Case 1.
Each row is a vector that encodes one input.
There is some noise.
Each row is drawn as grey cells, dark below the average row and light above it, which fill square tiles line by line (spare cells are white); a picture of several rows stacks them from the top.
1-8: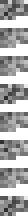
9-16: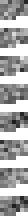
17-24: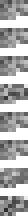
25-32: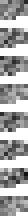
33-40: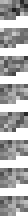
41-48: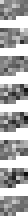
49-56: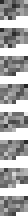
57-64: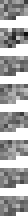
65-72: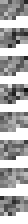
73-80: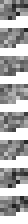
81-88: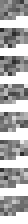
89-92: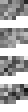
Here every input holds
four true/false values.
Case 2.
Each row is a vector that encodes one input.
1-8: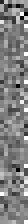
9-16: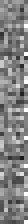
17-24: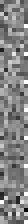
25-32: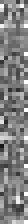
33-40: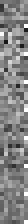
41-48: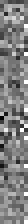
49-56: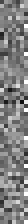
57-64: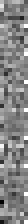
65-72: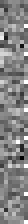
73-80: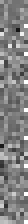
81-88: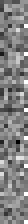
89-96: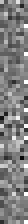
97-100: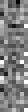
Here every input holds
one of 8 labels.
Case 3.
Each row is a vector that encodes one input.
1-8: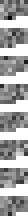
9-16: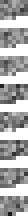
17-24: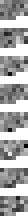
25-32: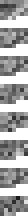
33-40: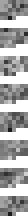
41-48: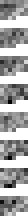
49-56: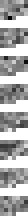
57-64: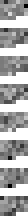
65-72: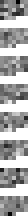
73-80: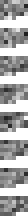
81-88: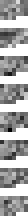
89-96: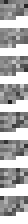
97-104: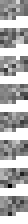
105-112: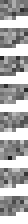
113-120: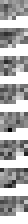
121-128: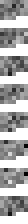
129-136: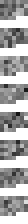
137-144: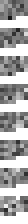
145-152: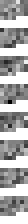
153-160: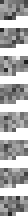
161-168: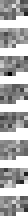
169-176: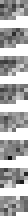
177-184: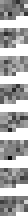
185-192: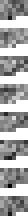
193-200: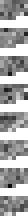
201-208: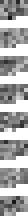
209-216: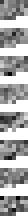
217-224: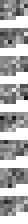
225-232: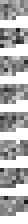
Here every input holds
a point on an 11-point circle.
